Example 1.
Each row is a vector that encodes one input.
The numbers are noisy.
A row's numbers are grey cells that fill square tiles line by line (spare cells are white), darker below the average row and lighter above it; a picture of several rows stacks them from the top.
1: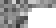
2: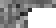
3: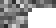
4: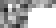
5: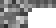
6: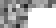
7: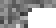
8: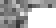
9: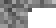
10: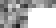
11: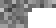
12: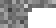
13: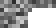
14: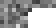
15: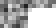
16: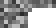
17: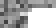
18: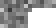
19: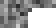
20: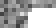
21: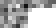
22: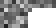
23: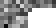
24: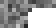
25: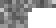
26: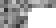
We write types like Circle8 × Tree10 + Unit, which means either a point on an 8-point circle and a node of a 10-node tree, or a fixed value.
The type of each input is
Line5.
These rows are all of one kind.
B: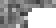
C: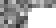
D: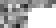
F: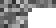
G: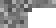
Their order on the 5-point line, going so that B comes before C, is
F, B, G, C, D.
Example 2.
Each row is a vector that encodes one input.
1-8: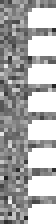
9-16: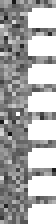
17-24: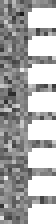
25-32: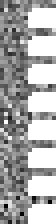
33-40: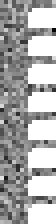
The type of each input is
Circle8.
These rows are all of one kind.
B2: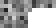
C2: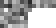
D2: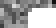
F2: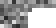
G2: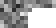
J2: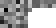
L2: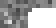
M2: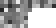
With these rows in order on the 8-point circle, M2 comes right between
C2 and G2.
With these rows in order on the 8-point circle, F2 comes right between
B2 and J2.
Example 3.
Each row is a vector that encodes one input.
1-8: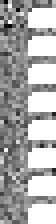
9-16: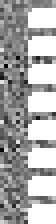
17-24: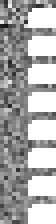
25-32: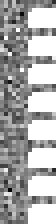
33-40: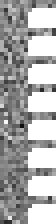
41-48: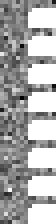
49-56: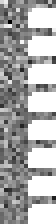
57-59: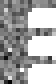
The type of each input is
Circle8.
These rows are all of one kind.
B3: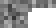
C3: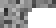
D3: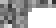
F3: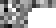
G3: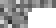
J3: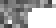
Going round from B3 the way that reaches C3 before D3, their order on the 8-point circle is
B3, J3, G3, F3, C3, D3.
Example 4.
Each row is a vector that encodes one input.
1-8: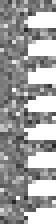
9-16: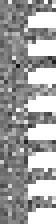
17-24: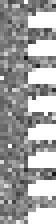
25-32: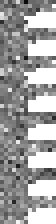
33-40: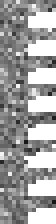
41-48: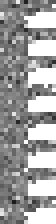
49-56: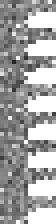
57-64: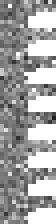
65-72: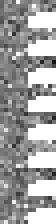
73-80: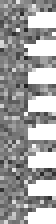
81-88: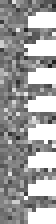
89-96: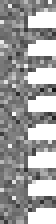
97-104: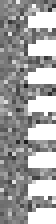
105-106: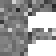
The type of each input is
Label10.
